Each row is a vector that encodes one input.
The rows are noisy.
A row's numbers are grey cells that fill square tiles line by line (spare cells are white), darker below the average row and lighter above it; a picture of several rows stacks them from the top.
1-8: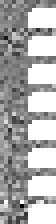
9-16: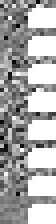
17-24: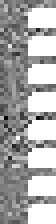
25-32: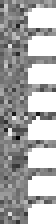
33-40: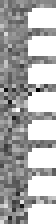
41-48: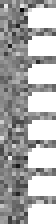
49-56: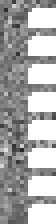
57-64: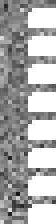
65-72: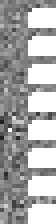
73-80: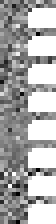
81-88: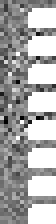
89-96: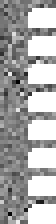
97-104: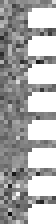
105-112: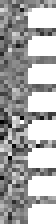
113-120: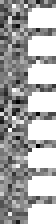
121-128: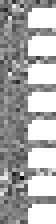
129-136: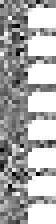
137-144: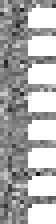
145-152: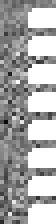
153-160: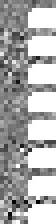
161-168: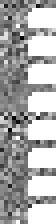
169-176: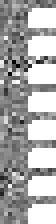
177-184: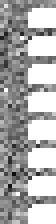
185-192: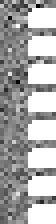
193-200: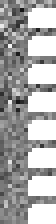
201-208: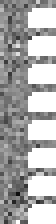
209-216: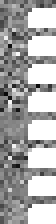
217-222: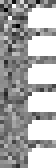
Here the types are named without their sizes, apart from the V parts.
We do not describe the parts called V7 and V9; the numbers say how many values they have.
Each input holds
a point on a line and a value of V9, together with either four true/false values, or a value of V7.
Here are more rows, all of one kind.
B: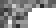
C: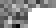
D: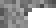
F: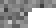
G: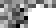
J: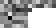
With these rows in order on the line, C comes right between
F and G.
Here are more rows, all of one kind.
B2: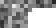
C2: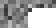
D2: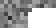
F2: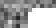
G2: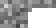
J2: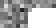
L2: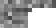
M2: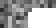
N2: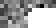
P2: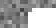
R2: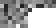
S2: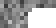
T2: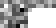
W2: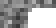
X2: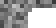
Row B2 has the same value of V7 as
D2, L2, N2 and W2.
